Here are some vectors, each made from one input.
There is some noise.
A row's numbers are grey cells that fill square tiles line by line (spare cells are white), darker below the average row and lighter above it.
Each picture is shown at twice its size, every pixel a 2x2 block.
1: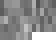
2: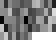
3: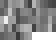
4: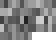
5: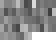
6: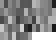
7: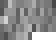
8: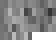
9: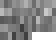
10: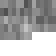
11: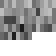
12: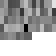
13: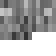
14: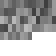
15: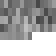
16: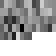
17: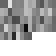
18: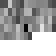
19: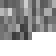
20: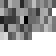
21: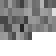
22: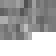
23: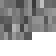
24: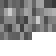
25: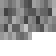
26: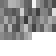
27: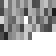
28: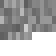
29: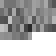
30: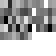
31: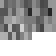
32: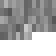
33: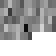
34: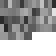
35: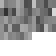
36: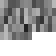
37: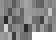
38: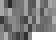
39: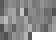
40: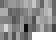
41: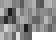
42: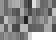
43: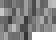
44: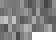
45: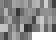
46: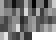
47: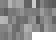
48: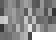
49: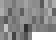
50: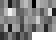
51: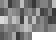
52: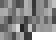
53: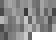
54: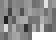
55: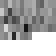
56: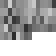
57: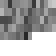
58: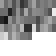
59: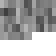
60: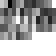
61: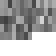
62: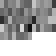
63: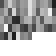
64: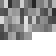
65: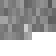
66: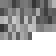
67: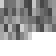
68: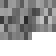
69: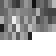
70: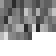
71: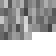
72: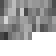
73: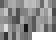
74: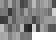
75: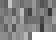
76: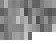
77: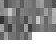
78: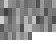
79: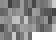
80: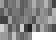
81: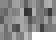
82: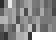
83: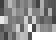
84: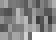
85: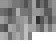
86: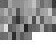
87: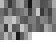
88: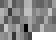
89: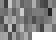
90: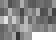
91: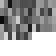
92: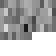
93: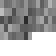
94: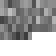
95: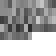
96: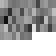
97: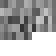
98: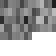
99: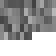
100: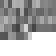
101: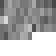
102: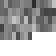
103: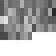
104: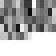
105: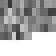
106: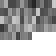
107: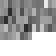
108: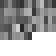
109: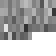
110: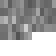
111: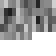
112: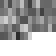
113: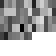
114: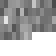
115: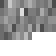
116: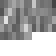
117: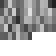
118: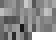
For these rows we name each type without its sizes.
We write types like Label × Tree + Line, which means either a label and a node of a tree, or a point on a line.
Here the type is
Bool × Circle + Line.
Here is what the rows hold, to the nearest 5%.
About 50% of them hold a point on a circle and a true/false value. The rest hold a point on a line.
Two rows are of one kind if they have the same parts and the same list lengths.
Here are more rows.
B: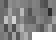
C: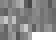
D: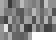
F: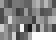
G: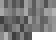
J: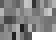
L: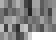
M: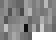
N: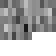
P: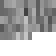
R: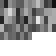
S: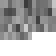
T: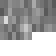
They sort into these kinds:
B, C, L, P, S, T
D, F, G, J, M, N, R

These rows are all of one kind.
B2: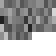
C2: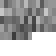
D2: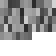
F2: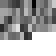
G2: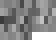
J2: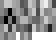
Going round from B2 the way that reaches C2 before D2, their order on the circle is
B2, J2, G2, F2, C2, D2.
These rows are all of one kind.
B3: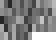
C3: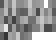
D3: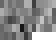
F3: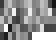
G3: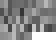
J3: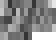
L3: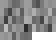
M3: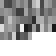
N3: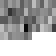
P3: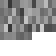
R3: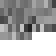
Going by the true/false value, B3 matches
D3 and J3.
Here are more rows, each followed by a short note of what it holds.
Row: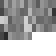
a point on a line
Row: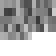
a point on a line
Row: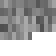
a point on a line
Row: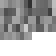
a point on a line
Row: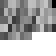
a point on a circle and a true/false value
